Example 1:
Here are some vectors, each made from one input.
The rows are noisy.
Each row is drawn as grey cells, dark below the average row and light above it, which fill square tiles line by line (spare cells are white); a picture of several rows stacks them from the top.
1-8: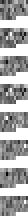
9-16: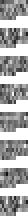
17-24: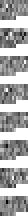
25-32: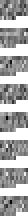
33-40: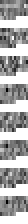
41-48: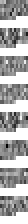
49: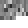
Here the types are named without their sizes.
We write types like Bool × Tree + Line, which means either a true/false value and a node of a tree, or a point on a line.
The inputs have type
List(Line).
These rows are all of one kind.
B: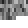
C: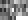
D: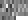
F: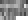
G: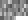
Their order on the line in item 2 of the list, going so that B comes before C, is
B, F, G, D, C.
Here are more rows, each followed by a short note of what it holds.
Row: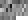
a list of two items
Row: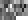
a list of one item
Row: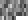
a list of one item
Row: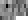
a list of one item
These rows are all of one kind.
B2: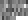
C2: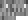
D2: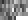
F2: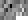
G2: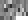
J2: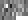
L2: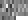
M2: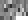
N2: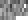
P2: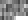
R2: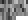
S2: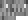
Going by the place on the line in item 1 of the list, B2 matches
C2, J2, L2 and S2.
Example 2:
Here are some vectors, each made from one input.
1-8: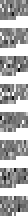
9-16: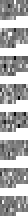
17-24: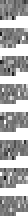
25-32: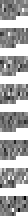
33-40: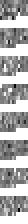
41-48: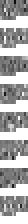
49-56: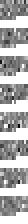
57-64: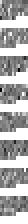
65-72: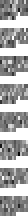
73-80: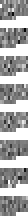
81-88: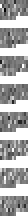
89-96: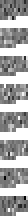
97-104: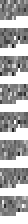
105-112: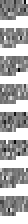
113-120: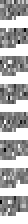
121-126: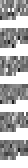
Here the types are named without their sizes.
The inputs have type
(Bool × Bool × Bool × Bool + Unit) × Label.
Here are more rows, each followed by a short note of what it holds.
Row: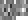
a label
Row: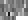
a label
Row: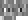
a label
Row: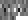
a label and four true/false values
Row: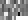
a label and four true/false values
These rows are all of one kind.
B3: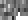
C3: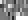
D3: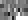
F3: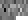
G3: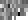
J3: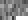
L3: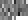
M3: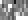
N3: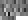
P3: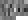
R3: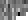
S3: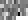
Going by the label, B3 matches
C3, D3, M3 and N3.
